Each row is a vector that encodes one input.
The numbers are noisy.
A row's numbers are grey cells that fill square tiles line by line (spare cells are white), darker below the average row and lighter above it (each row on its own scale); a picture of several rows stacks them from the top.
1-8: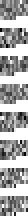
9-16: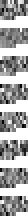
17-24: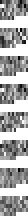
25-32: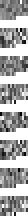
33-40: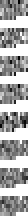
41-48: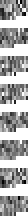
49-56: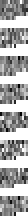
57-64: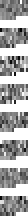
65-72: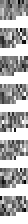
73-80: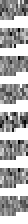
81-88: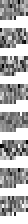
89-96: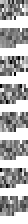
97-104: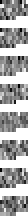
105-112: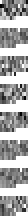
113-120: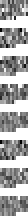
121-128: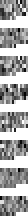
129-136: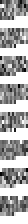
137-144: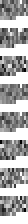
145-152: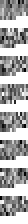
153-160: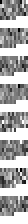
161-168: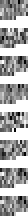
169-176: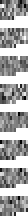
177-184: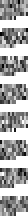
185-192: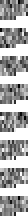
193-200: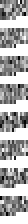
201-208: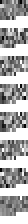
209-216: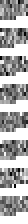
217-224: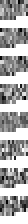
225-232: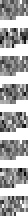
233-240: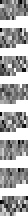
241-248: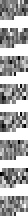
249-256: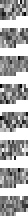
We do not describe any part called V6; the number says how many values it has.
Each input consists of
a true/false value, together with either a point on a 12-point line, or a value of V6.
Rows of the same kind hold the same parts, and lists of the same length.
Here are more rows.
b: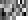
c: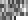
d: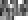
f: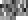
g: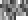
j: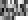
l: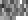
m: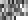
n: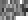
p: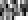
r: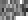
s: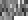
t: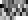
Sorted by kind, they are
b, c, m
d, f, g, j, l, n, p, r, s, t

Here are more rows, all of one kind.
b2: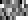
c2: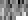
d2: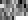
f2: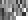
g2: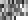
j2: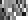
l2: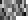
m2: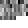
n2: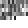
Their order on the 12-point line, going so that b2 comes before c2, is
n2, g2, f2, j2, l2, b2, m2, d2, c2.
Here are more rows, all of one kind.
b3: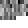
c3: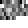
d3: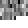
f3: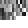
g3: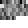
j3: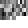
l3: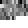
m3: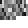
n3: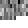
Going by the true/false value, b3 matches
d3 and n3.
